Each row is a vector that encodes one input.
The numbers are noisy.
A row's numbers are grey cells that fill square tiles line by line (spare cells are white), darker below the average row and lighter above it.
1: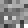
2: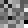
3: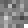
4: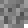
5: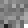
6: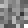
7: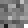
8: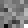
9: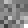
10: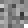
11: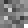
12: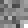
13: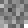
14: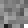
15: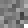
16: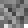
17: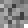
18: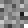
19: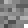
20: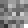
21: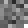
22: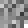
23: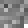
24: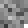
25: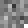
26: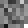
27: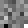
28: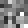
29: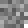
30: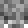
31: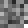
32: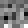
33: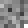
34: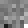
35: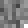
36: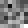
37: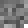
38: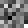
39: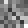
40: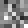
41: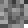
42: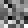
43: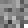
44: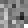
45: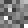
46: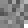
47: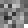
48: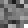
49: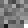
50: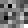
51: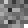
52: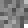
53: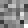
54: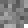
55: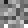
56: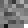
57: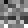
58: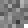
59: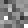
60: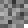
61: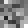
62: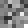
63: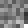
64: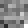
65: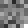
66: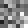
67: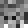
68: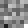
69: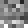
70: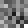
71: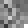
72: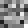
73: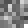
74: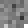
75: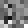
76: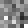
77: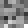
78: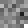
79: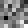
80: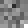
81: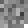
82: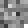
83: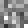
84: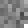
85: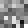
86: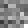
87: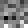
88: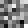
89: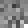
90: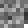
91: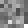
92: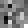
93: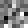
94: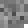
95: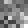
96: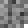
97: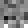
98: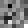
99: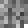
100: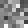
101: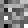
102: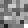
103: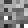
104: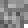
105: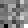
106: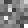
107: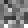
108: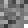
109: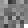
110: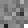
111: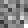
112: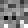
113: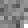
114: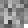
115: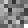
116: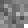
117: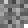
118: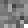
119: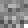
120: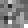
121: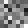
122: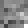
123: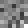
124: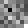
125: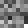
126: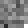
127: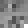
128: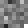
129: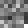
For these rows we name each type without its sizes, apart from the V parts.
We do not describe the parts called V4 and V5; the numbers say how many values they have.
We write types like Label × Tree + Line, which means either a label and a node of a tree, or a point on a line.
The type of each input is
(Bool × Tree + V4) × V5.
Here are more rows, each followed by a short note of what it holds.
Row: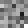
a node of a tree, a true/false value and a value of V5
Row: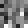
a value of V4 and a value of V5
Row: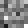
a node of a tree, a true/false value and a value of V5
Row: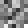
a value of V4 and a value of V5
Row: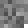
a node of a tree, a true/false value and a value of V5
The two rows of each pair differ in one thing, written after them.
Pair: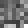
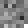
the true/false value
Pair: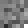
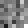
the true/false value
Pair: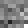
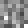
the true/false value
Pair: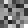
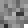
the value of V5
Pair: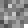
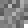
the value of V5
